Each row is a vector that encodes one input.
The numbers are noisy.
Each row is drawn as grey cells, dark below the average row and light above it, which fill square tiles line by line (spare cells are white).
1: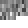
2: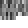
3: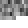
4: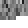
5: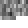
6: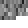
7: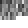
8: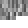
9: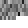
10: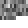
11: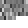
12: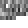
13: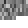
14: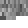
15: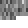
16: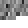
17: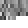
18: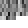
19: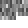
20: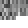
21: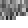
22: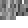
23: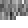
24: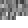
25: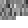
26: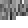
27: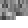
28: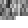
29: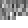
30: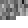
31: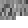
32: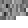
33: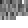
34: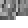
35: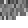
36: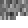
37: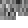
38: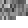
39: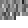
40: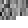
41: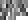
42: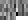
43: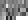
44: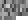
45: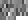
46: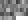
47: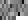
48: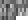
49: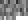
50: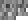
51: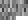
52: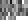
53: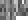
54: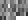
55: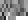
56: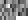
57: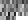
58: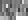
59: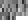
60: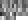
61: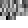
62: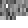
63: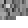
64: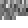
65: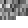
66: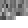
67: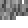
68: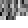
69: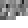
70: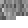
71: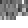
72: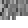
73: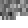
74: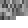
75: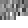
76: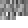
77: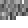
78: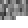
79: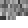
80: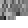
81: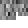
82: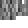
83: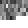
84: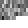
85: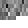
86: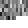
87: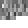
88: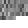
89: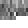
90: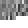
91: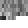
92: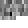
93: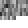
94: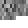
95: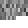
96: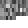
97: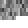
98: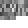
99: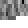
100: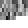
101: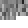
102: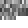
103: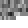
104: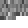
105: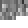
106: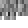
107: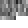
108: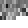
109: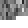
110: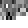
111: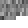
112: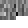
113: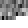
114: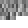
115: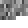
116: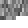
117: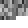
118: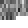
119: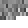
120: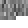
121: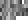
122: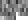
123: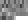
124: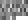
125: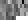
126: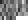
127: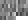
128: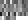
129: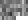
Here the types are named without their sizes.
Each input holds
a point on a circle, together with either a point on a line, or four true/false values.
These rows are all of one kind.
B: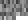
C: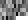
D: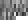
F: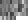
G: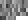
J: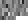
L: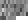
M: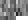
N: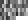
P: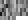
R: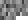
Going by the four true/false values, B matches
C, D and N.
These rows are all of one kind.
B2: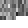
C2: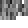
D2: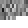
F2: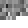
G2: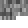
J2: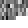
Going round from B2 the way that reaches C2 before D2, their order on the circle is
B2, C2, G2, D2, J2, F2.
